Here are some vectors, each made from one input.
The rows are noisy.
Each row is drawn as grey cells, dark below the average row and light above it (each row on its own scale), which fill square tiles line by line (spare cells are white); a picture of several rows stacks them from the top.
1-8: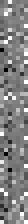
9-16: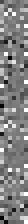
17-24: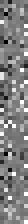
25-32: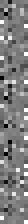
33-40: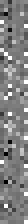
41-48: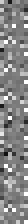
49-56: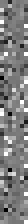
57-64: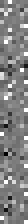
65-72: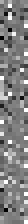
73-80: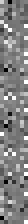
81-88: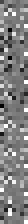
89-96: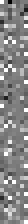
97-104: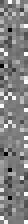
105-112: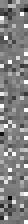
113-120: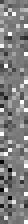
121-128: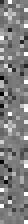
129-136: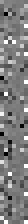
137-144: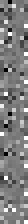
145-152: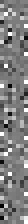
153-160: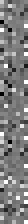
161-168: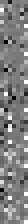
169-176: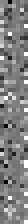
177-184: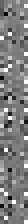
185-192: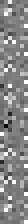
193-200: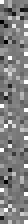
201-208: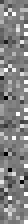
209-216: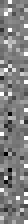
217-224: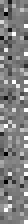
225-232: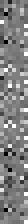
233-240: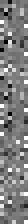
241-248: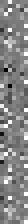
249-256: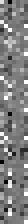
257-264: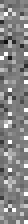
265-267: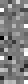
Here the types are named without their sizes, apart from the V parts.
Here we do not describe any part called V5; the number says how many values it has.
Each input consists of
a list of items, each a true/false value and a value of V5.
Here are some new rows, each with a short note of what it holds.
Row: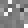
a list of one item
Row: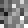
the empty list
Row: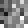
the empty list
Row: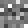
a list of two items
